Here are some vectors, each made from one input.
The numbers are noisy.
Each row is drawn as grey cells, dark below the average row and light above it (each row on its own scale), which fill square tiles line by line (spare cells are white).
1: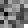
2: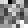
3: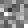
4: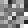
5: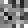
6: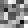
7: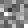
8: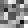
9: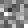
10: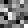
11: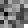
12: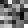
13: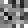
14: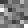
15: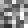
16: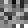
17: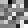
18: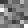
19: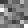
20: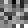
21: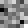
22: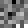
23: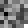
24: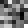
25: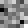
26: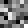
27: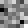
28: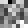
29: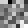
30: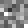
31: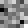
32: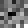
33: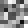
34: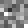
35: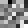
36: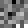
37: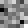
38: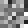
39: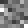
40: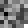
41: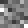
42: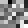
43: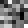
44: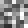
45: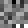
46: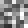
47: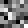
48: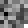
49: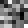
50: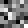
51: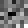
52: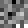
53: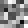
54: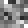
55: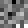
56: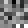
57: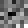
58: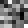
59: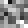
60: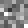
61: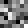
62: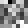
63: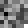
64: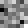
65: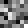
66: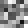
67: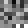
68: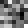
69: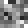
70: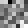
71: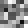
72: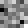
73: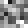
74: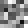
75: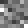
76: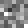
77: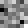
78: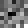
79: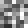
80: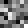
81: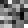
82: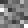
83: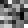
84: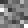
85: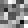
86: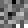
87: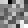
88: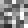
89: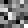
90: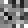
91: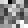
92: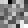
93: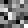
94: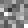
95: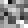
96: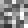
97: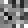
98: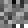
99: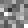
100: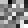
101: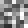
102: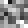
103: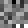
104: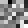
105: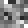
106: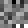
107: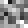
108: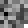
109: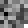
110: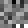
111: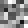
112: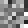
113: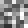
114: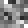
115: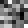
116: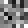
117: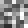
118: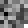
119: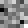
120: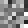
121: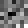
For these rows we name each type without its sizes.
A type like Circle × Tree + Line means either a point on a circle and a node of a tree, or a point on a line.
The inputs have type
Bool × Bool × Bool + Line.
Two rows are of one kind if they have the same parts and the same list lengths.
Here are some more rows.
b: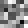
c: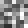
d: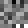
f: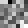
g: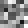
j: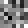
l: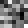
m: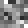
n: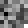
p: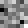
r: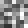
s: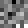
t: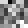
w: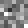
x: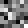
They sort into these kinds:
b, c, g, l, n, p, r, w, x
d, f, j, m, s, t

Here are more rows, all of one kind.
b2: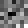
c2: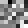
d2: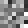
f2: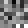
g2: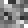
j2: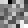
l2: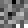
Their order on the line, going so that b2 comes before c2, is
b2, l2, f2, g2, j2, c2, d2.
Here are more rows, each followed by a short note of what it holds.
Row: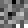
a point on a line
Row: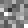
three true/false values
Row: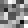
three true/false values
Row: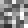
three true/false values
